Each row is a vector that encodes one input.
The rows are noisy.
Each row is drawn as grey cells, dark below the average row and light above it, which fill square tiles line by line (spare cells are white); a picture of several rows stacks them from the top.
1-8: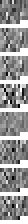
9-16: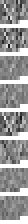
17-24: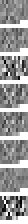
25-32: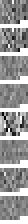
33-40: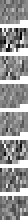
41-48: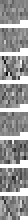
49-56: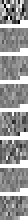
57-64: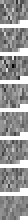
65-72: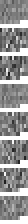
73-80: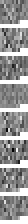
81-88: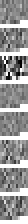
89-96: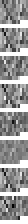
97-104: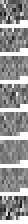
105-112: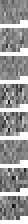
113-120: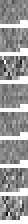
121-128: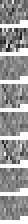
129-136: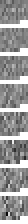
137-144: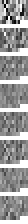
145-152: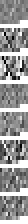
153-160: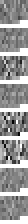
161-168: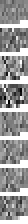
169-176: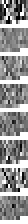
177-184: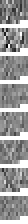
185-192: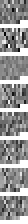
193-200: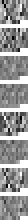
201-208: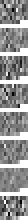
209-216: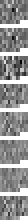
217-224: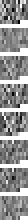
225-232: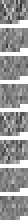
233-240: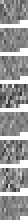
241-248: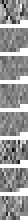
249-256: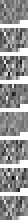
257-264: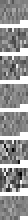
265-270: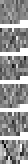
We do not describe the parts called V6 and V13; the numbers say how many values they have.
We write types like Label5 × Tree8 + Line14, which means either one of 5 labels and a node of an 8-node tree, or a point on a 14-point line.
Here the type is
Bool × V6 × V13 + Label8.
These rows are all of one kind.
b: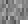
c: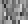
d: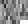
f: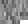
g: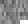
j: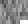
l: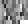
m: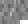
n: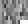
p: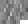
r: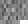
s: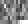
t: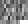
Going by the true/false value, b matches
m, p and s.
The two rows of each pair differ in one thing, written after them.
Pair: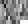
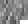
the true/false value
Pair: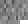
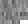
the value of V6
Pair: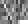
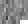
the value of V6
